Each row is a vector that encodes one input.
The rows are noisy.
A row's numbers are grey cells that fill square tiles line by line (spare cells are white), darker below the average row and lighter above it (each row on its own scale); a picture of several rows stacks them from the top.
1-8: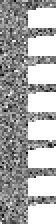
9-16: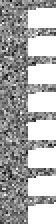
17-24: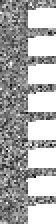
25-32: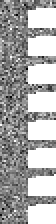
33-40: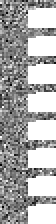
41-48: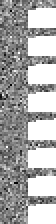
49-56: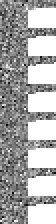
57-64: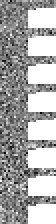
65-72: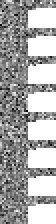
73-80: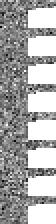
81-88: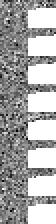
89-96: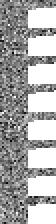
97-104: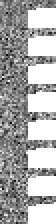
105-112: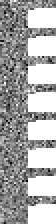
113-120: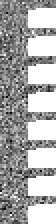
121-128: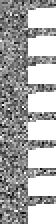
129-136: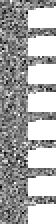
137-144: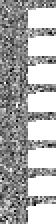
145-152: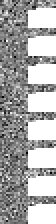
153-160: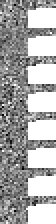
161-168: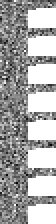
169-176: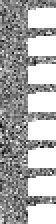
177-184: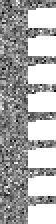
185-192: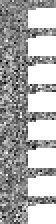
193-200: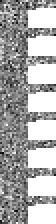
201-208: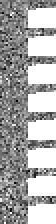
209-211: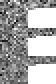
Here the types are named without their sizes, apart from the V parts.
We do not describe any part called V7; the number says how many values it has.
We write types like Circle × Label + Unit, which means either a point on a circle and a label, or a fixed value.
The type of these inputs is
(Bool × Bool × Bool + Tree) × Tree × Tree + V7.
